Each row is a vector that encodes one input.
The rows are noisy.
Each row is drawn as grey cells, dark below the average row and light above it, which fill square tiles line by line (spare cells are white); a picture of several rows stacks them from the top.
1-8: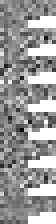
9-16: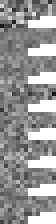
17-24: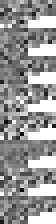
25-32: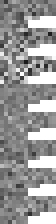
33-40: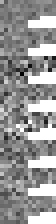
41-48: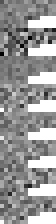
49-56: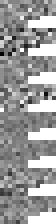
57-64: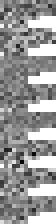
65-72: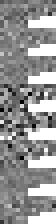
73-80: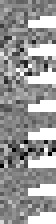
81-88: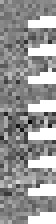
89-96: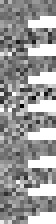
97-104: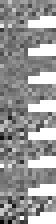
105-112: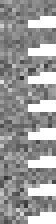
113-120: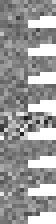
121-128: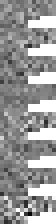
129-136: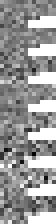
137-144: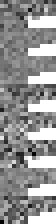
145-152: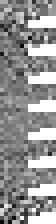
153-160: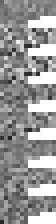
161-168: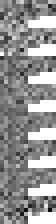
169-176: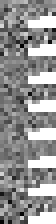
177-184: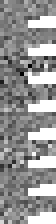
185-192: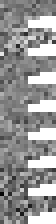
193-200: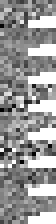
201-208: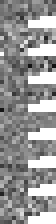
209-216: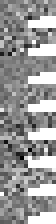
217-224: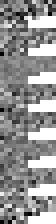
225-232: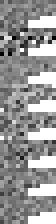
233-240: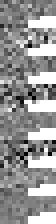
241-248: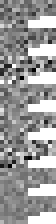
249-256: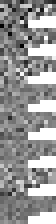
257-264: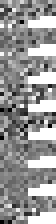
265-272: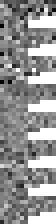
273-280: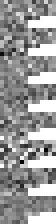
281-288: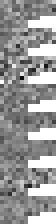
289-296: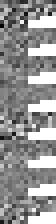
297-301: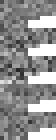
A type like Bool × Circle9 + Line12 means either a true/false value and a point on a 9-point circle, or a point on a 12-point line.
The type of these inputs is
(Bool × Bool × Bool + Unit) × Line10 × Line11 + Line19.
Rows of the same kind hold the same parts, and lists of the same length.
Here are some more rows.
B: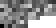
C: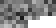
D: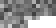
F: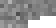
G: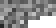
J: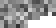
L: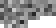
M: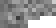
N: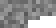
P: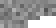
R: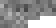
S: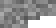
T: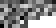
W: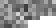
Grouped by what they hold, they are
B, D, J, M, R, W
C, F, L, P, S, T
G, N

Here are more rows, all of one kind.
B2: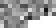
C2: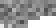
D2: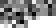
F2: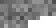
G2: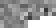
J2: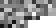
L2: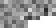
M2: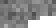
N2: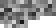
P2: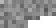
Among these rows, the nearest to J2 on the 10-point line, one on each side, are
D2 and L2.
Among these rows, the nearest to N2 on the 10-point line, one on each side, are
L2 and M2.
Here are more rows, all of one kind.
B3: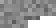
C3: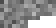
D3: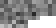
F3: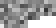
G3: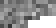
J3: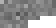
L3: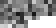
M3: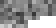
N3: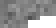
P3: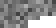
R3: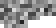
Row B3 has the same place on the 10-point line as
G3, L3, M3 and P3.
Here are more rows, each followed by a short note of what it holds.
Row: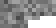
a point on a 19-point line
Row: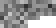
a point on a 19-point line
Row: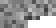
a point on a 10-point line, a point on an 11-point line and three true/false values
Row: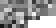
a point on a 10-point line and a point on an 11-point line
